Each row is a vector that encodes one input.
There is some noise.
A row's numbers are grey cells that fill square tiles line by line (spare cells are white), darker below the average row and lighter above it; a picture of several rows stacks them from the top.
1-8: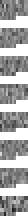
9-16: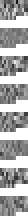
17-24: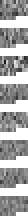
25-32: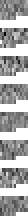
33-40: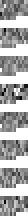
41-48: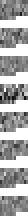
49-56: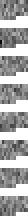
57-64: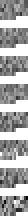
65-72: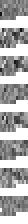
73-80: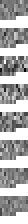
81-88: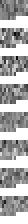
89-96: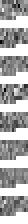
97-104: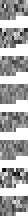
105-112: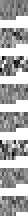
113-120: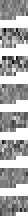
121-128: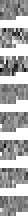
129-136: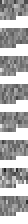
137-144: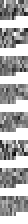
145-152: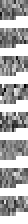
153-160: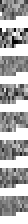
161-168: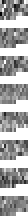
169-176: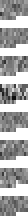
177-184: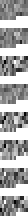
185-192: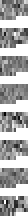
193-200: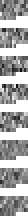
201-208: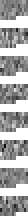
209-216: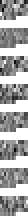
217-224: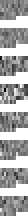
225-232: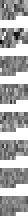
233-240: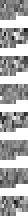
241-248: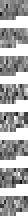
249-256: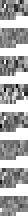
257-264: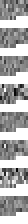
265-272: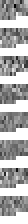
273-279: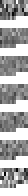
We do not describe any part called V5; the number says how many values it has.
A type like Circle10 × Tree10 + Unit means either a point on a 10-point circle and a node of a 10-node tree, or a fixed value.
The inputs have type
Label11 × Label11 + (Line8 + V5) × Tree9.
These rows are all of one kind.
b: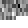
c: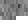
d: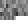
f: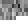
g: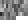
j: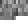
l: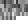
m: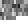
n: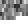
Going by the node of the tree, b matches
g and m.
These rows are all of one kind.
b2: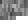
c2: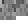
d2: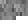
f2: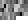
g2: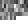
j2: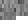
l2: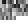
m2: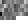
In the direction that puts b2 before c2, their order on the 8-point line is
m2, g2, b2, l2, j2, c2, d2, f2.
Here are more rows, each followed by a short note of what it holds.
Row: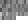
two labels (each one of 11)
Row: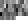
a node of a 9-node tree and a value of V5
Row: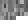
a node of a 9-node tree and a value of V5
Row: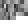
two labels (each one of 11)
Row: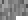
a point on an 8-point line and a node of a 9-node tree
